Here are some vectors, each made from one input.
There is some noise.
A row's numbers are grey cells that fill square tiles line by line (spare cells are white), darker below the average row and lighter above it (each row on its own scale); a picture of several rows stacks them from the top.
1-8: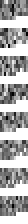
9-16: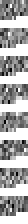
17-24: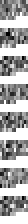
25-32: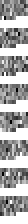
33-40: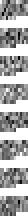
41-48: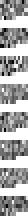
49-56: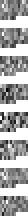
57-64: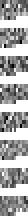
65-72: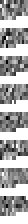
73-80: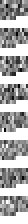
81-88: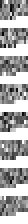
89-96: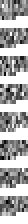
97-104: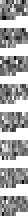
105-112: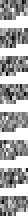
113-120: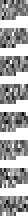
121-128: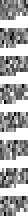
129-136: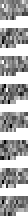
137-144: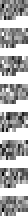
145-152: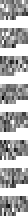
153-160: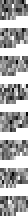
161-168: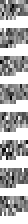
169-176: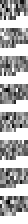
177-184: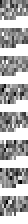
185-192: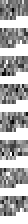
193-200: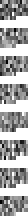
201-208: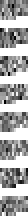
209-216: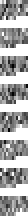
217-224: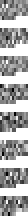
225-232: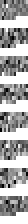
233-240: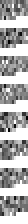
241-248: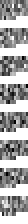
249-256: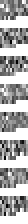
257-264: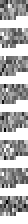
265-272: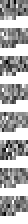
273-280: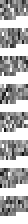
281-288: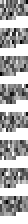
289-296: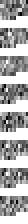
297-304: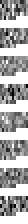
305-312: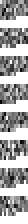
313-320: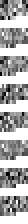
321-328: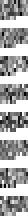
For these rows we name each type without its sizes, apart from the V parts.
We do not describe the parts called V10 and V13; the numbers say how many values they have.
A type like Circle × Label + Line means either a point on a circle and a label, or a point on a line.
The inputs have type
Label × (Label + V10 × V13).
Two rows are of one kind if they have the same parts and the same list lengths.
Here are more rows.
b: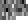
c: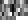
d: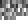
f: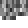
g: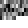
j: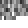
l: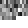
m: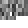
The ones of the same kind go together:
b, d, j
c, f, g, l, m

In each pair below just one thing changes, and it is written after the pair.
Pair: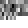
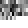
the value of V13
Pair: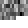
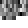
the label
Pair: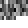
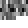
the value of V10
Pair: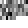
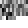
the value of V10
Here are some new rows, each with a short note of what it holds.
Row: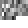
two labels
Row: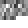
two labels
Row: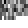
two labels
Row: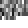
a label, a value of V10 and a value of V13
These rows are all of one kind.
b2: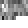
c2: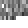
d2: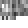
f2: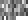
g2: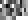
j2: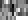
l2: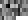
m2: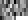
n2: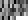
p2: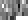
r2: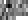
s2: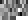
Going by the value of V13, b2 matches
d2, l2, m2 and n2.
